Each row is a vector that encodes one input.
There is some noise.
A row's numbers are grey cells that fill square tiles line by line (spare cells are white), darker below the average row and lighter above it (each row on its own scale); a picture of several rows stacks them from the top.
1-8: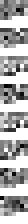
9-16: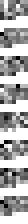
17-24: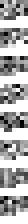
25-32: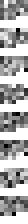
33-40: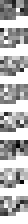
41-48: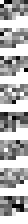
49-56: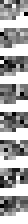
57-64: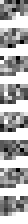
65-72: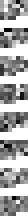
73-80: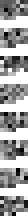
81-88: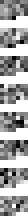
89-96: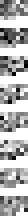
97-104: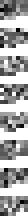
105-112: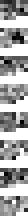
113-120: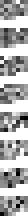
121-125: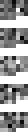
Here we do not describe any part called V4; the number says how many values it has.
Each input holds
one of 9 labels, together with either a point on a 5-point circle, or a value of V4.
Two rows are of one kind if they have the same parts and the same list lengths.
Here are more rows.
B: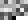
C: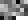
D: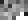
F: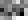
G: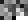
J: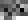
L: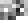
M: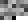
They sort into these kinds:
B, C, D, G, L, M
F, J

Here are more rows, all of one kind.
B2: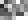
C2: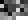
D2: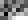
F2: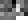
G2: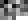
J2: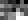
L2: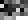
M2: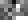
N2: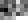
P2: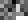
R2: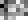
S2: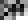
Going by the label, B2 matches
C2, L2 and N2.
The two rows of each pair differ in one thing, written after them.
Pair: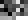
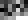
the value of V4
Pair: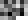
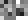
the value of V4
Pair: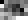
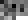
the label
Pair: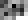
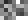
the label
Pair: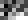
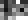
the value of V4
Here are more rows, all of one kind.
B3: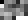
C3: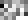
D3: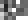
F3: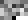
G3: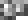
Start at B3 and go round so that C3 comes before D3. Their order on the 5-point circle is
B3, G3, C3, F3, D3.
